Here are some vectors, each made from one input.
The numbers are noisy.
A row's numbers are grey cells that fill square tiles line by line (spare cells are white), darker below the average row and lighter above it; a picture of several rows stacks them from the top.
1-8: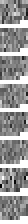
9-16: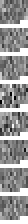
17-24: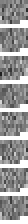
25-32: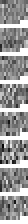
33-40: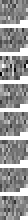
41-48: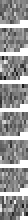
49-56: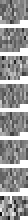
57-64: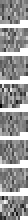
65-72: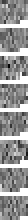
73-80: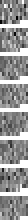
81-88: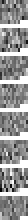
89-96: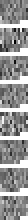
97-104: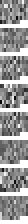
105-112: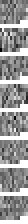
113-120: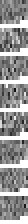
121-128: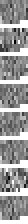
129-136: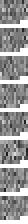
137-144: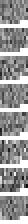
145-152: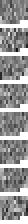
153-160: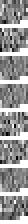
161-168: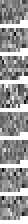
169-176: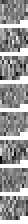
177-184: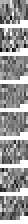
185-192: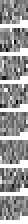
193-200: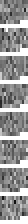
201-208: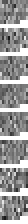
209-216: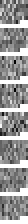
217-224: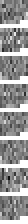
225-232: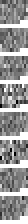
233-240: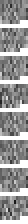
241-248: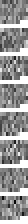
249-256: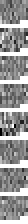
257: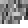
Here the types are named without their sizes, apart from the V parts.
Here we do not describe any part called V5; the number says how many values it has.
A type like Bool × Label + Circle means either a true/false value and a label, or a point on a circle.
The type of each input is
(Bool × (Circle + Line) + V5) × (Circle + Unit).
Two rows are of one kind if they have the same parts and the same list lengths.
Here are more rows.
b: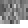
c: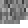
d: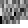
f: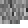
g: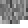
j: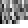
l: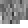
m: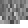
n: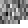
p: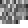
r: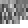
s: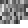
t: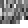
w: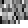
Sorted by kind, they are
b, g, l, m
c
d, j, n, s, w
f
p, t
r

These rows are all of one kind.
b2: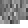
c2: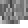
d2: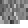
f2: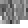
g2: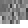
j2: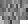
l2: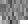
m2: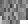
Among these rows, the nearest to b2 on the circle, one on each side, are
c2 and j2.
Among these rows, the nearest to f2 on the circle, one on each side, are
d2 and l2.
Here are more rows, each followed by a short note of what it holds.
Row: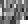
a value of V5
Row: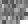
a point on each of two circles and a true/false value
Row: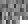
a point on each of two circles and a true/false value
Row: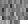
a point on a line and a true/false value
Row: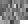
a point on a circle and a true/false value
